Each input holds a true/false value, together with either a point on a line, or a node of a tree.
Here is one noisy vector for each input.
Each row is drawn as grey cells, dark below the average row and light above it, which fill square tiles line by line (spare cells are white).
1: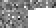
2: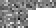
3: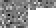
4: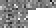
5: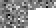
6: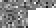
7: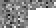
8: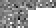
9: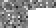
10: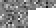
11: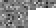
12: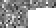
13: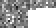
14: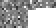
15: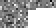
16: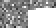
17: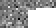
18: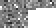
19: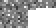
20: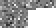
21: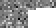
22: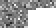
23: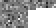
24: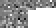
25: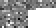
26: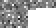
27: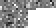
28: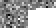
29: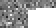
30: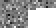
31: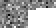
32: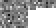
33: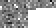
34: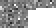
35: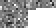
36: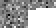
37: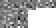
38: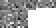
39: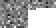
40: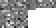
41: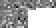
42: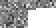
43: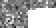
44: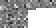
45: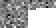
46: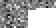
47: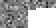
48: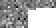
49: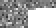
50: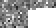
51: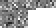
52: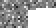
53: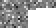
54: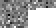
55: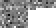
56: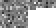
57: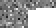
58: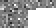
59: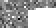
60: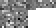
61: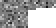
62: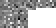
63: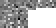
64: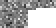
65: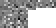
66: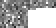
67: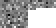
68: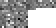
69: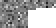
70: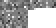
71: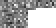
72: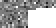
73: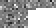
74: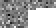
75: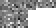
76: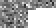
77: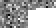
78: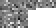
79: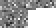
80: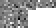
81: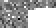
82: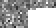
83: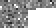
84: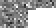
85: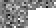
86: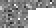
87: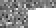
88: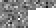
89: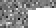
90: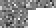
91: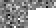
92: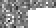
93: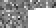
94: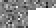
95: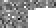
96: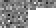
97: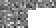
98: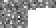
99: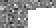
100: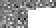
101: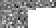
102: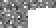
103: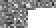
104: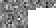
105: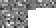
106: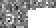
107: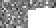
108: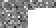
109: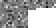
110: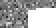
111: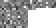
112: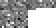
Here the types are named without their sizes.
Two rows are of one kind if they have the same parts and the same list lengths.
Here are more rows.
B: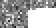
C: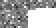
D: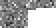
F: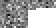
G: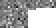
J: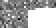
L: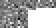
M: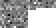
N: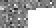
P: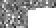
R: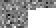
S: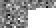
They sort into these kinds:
B, C, D, J, N, P
F, G, L, M, R, S

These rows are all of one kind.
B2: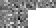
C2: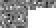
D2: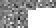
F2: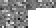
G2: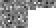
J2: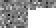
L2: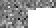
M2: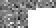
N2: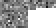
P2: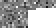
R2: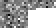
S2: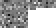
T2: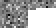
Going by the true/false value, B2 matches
D2, F2, L2 and M2.
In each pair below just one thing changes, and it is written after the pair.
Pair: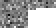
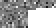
the place on the line
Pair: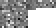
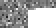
the place on the line
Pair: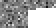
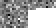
the place on the line
